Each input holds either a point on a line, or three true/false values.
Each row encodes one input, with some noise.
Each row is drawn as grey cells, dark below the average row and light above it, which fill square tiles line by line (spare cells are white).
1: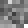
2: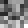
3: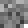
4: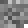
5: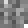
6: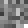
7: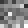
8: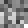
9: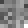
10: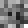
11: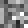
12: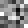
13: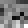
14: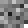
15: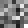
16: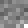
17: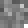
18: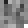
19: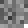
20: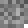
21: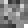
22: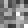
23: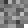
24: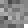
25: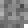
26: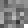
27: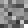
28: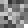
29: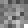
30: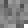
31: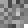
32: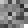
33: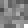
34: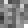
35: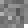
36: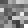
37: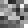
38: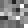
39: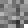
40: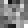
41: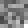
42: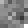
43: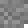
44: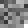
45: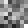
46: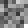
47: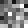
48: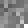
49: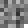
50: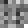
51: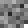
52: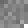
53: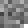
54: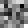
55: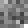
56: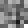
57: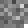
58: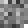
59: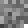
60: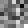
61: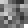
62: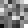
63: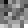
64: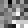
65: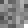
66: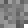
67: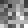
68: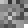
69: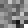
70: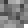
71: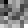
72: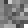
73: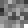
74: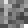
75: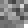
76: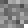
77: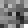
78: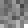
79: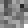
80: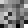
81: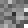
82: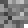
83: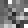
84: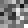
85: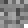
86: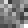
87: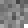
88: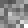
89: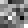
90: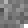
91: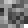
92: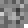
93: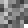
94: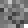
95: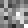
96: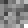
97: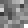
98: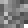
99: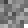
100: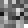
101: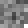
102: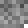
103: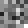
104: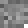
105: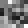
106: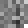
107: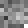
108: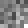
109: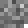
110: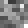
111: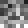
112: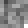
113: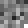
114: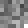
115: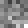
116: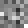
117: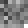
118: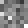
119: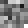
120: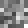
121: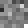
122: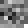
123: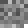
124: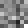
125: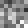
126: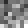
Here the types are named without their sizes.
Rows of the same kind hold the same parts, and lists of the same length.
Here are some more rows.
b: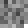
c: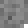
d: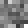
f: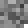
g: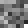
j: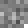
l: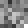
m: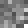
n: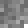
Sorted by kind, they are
b, d, f, g, m, n
c, j, l

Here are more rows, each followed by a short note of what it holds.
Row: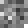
three true/false values
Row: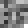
a point on a line
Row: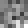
three true/false values
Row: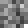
three true/false values
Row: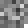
a point on a line
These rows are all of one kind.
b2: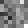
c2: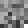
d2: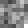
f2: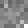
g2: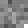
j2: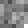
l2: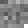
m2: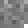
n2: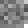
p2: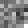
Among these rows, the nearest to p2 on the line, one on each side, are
c2 and j2.
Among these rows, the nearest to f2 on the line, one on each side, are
l2 and m2.
